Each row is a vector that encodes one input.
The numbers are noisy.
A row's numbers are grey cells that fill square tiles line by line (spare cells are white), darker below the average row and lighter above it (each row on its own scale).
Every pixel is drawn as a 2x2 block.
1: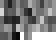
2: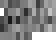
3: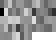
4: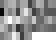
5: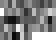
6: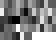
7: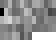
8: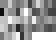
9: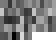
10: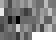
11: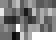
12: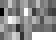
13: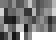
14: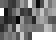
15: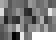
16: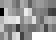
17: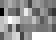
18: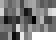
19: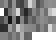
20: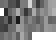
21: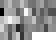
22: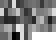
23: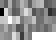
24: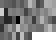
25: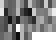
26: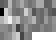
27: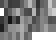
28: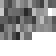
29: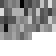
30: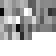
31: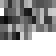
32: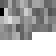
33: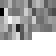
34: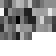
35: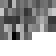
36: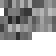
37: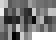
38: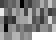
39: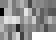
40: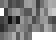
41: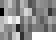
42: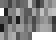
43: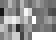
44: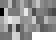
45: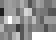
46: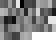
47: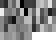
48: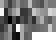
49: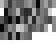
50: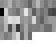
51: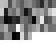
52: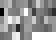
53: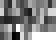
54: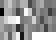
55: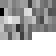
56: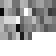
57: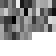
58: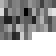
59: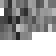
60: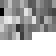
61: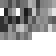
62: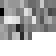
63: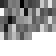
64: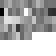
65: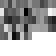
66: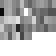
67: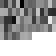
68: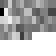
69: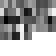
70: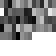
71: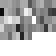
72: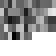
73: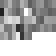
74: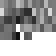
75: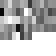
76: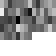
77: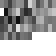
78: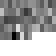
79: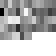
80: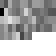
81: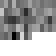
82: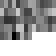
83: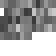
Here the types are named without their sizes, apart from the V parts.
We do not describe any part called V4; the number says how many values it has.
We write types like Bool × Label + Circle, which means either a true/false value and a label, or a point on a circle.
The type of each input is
Bool × Label × Line + V4.
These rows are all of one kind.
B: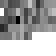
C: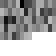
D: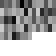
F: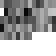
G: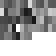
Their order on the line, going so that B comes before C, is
B, F, G, C, D.
